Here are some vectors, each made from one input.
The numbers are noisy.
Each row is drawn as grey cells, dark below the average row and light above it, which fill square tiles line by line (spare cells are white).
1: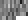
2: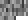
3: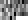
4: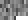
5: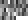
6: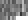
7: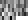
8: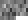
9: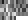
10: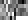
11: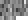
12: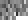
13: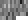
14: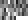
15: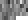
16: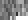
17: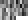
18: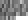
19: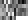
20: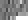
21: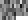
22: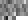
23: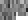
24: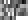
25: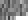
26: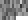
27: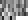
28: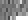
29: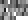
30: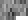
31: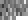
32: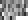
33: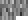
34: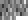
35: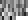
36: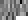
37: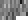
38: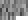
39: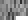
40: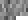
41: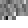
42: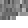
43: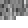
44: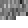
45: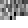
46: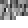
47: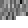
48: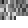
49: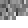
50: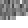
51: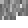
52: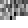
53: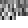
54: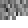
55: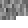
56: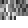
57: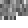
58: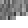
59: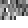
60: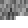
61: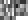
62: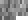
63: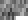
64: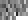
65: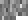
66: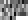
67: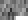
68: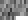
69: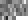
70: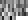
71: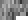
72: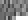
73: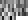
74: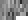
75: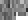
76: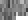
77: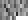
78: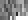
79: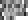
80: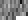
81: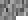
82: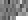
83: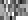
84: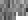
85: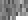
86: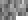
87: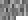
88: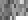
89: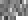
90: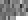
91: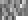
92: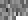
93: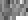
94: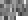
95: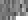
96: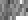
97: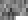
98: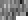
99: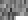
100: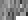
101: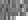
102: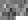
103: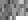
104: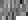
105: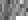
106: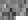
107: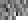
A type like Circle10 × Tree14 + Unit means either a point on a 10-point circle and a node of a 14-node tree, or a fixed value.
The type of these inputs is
Bool × Line3 × Line3 + List3(Line4).
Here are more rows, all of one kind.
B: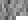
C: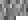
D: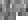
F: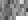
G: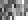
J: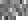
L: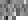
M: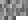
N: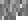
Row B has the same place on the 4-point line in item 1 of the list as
C and D.
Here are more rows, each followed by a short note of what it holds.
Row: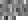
a list of two items
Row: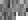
a list of two items
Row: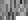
a list of one item
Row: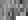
a list of one item
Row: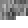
a list of one item
